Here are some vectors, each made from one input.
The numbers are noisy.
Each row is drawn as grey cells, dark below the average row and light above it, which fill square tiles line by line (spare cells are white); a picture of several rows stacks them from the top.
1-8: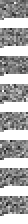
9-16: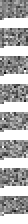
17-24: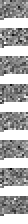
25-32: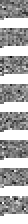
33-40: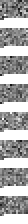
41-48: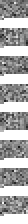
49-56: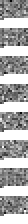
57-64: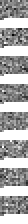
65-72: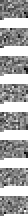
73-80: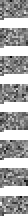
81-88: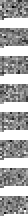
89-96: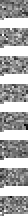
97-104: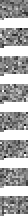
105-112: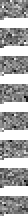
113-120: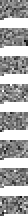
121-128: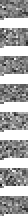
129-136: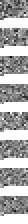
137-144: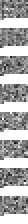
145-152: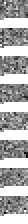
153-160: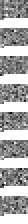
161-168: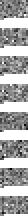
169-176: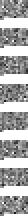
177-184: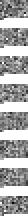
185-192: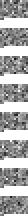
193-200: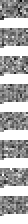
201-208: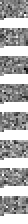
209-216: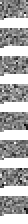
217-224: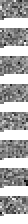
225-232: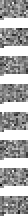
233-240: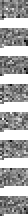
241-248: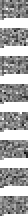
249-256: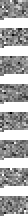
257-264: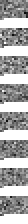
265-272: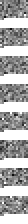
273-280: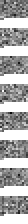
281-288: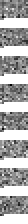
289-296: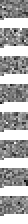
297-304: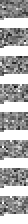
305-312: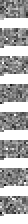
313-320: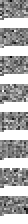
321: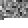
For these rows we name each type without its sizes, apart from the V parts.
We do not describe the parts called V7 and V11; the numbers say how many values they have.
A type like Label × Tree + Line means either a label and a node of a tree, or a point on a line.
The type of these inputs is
((Bool × Bool × Bool × Bool + V7) × Tree + Unit) × Circle × V11 + List(Line).
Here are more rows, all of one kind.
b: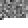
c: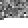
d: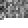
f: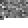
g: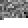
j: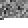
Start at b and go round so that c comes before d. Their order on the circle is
b, f, g, c, j, d.
